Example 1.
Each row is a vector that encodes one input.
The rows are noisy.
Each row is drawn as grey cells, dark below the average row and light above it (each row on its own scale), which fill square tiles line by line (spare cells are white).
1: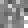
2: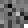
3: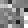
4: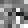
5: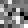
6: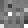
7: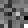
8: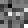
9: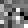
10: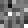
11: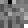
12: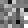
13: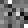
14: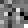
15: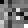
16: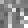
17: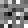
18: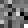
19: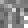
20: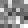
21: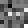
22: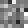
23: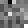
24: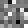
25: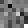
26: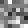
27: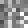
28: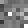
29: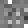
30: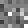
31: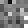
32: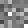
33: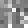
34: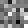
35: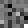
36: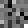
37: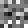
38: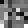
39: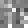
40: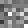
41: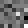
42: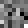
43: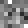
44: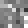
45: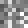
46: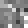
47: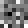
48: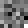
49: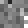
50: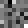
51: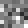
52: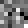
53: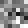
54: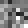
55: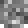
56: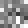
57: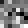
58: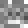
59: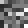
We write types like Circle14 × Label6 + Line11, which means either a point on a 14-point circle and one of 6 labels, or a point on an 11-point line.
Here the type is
Line11.
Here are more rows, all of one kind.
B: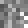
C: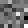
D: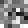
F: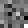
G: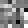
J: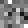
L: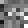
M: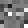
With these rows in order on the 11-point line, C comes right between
F and M.
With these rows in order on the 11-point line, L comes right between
B and M.
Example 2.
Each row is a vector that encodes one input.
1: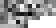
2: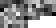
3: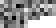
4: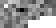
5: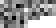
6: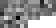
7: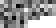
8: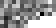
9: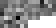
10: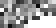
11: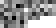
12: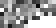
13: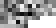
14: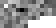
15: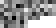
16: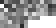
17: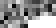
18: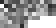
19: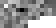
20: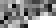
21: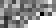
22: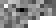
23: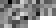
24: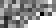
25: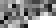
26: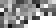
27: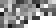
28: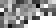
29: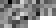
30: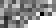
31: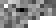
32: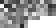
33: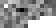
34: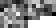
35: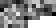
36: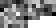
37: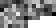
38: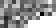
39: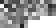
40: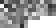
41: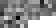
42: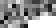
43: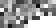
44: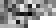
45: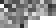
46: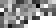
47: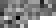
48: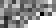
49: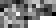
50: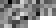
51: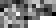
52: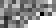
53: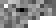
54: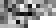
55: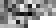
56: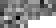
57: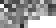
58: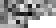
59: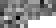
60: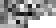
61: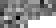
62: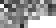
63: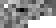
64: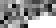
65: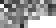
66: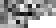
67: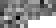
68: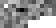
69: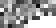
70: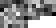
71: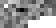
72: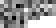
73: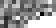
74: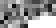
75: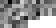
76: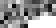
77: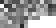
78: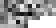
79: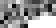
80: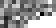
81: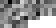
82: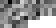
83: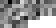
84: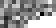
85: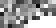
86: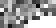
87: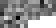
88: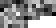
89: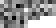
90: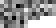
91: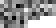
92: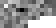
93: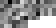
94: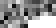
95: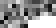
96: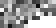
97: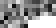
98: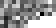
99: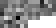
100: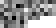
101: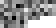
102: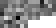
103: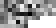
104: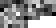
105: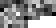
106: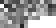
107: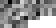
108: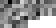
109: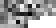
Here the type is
Label10.
